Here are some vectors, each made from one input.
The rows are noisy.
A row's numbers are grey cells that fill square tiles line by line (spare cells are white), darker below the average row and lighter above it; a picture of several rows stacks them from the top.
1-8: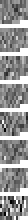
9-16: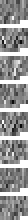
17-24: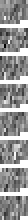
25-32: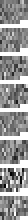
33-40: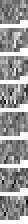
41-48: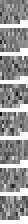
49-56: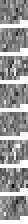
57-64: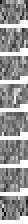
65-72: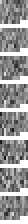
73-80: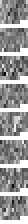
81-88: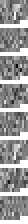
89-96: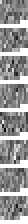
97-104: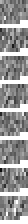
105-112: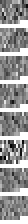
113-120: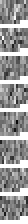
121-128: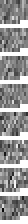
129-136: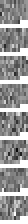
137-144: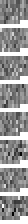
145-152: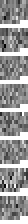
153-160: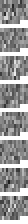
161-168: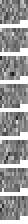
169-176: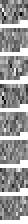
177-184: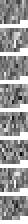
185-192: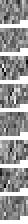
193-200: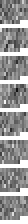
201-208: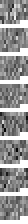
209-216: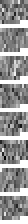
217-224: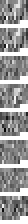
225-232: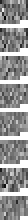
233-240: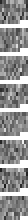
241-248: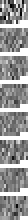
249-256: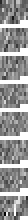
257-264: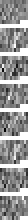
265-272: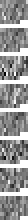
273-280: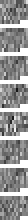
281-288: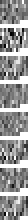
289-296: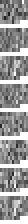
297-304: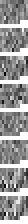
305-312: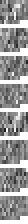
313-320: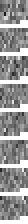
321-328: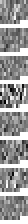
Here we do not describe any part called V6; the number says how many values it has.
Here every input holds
a list of up to three items, each a true/false value and a value of V6.
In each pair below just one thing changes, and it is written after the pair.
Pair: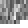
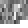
the true/false value in item 1 of the list
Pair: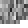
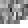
the true/false value in item 1 of the list
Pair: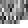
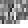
the value of V6 in item 1 of the list
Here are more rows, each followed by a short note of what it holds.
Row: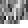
a list of one item
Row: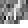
a list of one item
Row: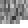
a list of three items
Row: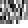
the empty list
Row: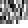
the empty list
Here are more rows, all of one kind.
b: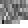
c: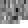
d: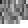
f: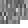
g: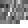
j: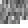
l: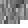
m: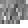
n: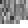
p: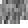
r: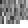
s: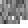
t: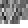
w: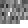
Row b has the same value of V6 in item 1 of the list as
c, d, n and r.
